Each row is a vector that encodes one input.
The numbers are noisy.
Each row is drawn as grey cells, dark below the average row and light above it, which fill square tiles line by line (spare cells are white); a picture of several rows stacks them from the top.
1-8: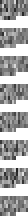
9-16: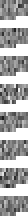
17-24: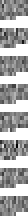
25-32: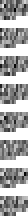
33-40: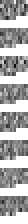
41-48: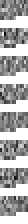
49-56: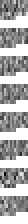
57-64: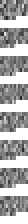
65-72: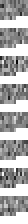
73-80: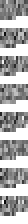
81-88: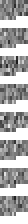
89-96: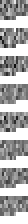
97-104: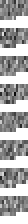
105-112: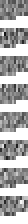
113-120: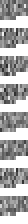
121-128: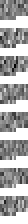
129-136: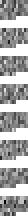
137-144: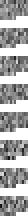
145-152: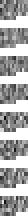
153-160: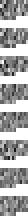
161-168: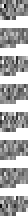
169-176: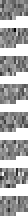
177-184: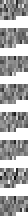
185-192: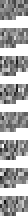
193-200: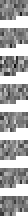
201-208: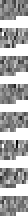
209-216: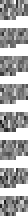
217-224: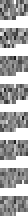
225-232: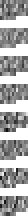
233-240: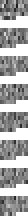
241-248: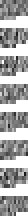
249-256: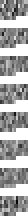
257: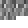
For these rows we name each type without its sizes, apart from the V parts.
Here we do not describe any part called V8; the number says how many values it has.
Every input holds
either a fixed value, or a node of a tree and a value of V8, or four true/false values.
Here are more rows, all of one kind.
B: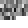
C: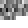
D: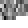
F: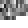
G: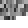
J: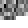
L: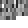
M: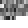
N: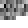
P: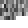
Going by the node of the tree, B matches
C, G, M and N.
